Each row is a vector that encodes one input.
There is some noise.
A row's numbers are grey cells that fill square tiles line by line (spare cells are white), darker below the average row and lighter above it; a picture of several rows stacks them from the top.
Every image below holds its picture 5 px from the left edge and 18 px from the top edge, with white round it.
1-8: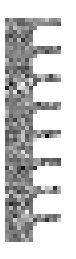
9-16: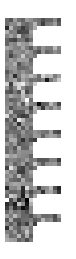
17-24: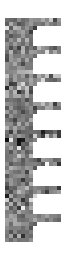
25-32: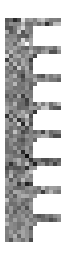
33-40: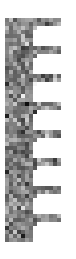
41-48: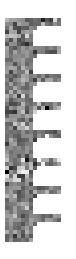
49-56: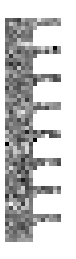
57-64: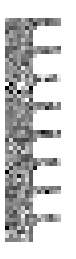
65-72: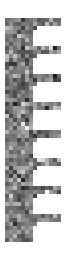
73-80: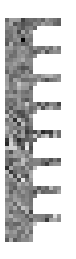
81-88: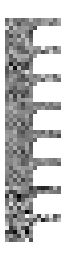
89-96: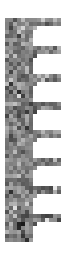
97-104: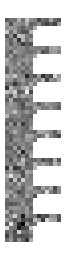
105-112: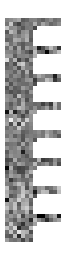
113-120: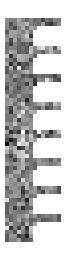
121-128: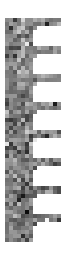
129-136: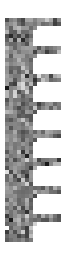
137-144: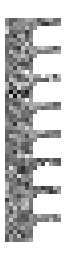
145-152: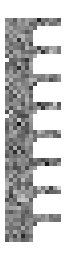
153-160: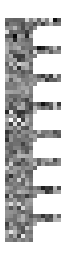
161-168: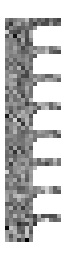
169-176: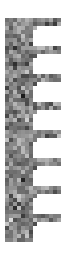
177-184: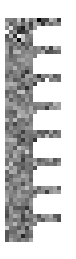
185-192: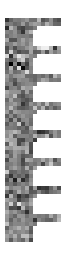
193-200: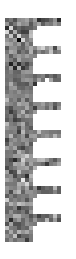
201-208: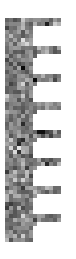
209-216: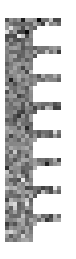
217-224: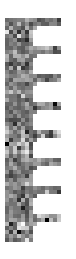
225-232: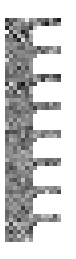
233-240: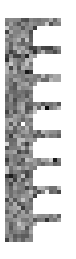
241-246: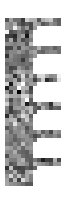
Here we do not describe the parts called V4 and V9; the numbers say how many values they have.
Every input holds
a true/false value and a value of V9, together with either a node of an 11-node tree, or a value of V4.
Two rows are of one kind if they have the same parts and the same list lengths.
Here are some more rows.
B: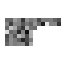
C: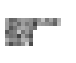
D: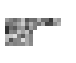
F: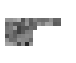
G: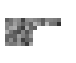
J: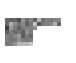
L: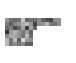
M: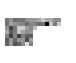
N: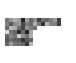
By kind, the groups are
B, G, M, N
C, D, F, J, L

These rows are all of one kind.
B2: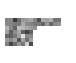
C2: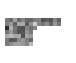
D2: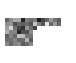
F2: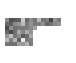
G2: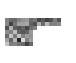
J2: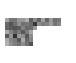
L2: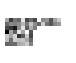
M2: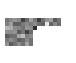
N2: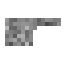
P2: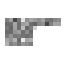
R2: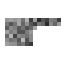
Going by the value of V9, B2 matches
G2 and M2.
